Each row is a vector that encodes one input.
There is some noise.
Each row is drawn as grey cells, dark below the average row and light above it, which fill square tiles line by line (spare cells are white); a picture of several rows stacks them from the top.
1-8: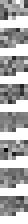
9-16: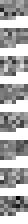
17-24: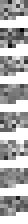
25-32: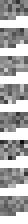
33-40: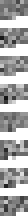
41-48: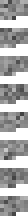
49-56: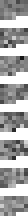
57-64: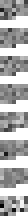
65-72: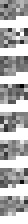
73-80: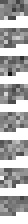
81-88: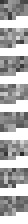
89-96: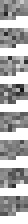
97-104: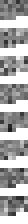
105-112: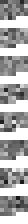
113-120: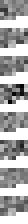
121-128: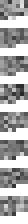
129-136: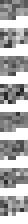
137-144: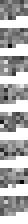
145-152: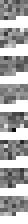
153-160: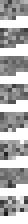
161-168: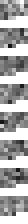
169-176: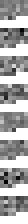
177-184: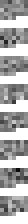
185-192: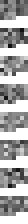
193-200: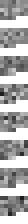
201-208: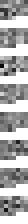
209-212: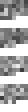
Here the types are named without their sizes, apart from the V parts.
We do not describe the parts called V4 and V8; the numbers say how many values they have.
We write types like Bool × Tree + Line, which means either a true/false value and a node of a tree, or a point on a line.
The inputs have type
Bool × V4 + Tree + V8.
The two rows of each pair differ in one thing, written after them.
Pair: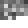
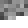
the true/false value
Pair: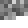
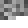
the value of V4
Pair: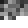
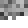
the value of V4
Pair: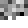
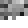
the value of V4
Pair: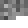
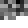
the value of V4
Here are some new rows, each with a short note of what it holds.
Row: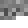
a value of V8
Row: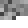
a node of a tree
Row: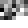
a value of V8
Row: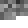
a true/false value and a value of V4
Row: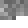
a node of a tree
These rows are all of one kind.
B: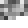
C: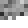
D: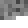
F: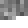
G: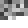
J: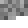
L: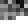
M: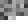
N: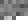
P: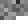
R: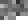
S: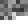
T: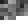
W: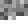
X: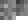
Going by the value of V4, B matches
C, D, G and X.
